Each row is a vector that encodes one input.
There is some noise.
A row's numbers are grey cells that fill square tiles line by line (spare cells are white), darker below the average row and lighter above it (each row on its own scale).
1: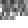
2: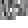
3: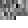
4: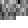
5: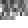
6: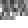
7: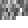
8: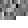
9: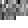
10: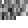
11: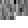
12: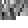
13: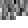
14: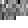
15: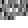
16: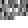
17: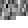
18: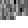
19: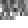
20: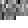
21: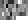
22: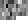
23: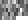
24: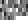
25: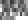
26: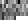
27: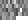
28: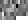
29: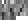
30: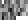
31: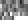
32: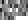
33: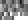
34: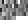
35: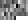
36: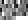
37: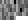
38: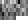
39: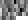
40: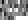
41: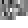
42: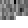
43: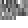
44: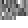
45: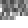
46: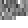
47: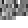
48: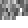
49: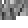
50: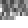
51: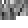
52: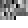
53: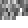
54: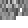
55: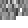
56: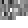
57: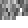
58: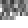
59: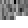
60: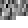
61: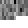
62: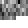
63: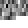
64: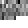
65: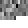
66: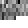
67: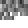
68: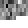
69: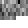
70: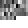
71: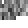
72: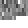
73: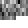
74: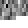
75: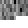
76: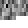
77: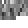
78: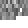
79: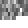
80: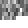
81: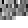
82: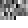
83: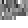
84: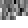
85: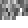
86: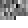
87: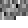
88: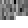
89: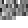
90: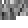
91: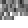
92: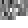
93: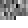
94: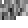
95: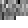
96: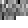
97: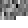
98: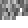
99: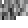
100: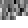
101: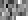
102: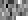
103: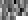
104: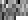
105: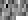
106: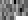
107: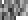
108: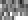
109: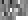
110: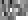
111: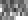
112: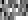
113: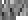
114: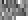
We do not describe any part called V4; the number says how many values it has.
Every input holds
a true/false value, together with either a point on a 5-point circle, or a value of V4.
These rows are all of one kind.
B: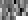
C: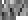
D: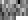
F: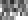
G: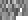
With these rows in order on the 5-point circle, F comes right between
B and G.
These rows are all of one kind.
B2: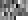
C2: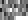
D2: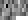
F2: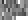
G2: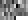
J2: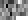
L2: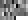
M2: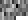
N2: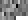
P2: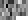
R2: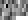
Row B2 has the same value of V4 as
G2, L2, M2 and N2.
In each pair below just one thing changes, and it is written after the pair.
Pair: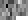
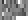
the value of V4
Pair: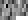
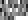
the value of V4
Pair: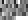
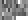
the true/false value
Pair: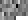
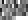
the value of V4
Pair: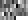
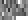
the value of V4
